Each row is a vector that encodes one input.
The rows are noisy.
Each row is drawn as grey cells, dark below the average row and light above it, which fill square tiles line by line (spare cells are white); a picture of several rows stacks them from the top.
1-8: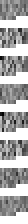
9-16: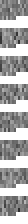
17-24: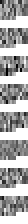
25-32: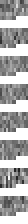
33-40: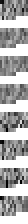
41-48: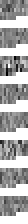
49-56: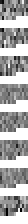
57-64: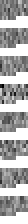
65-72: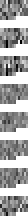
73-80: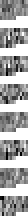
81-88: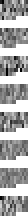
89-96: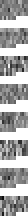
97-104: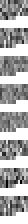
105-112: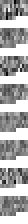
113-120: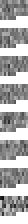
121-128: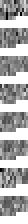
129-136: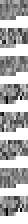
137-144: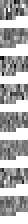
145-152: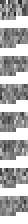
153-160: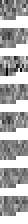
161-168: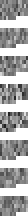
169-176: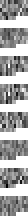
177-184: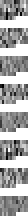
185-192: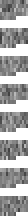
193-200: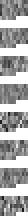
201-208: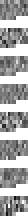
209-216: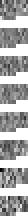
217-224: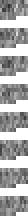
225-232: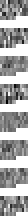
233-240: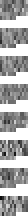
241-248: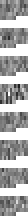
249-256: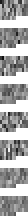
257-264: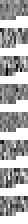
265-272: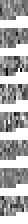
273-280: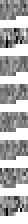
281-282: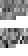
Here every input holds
either a point on a 19-point circle, or a list of up to two points on a 9-point line.
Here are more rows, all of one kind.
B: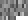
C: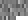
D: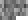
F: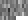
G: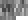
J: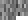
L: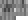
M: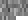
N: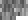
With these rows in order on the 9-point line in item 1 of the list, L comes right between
D and N.
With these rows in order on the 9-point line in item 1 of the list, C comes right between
F and M.
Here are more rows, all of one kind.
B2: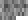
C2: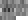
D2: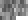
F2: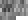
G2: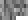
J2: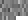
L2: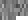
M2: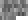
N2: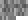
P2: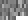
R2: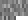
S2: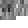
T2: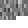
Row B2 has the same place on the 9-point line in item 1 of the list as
G2, M2 and N2.
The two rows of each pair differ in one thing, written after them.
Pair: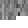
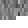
the place on the 9-point line in item 2 of the list
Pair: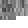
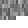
the place on the 9-point line in item 1 of the list
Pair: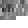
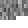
the place on the 9-point line in item 1 of the list
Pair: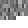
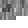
the place on the 9-point line in item 1 of the list
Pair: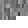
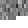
the place on the 9-point line in item 1 of the list
